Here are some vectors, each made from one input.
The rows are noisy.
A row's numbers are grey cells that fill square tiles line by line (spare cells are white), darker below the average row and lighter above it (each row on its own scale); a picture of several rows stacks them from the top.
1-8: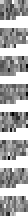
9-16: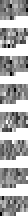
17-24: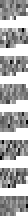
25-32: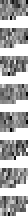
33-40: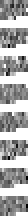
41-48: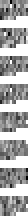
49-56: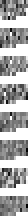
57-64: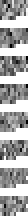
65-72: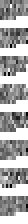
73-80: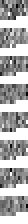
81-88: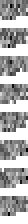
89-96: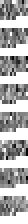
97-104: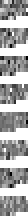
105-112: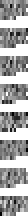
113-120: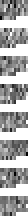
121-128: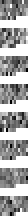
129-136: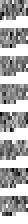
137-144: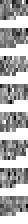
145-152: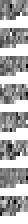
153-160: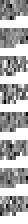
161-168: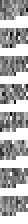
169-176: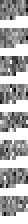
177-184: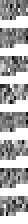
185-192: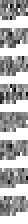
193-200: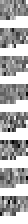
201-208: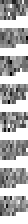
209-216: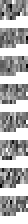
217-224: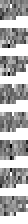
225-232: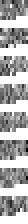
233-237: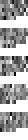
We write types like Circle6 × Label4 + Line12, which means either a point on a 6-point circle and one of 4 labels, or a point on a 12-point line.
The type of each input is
Bool × Bool × Bool × (Circle6 + Label6).
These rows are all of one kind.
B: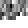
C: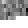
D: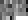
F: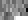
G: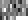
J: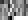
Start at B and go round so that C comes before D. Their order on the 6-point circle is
B, G, C, F, D, J.
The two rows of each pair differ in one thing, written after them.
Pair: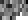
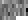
the place on the 6-point circle
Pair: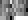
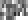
the place on the 6-point circle
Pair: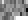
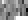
one of the three true/false values
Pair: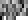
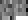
the place on the 6-point circle
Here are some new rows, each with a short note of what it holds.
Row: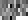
one of 6 labels and three true/false values
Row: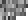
one of 6 labels and three true/false values
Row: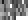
one of 6 labels and three true/false values
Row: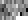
a point on a 6-point circle and three true/false values
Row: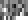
a point on a 6-point circle and three true/false values
